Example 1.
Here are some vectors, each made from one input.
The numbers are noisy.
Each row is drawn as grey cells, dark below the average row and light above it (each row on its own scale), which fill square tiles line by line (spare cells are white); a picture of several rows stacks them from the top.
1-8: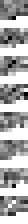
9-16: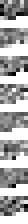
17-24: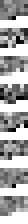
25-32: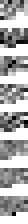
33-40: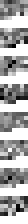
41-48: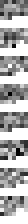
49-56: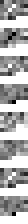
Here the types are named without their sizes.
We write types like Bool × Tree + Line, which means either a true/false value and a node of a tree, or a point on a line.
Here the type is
Bool × Bool × Bool × Bool + Unit.
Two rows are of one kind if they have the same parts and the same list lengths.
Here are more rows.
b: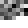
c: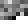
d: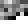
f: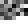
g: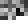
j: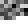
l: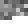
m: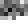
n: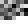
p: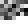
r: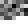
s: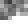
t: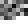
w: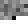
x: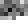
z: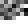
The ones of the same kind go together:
b, c, d, f, j, l, m, n, p, r, s, t, w, x, z
g

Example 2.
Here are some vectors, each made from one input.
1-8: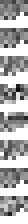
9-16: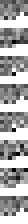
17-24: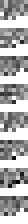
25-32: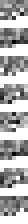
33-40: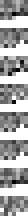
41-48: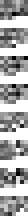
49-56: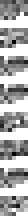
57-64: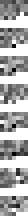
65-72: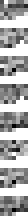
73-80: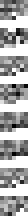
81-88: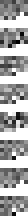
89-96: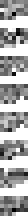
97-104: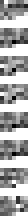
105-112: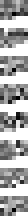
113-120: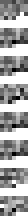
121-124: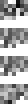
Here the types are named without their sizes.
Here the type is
Circle.
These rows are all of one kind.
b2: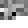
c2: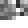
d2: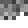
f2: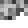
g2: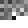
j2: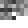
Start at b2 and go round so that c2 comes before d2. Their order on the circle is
b2, c2, g2, j2, d2, f2.
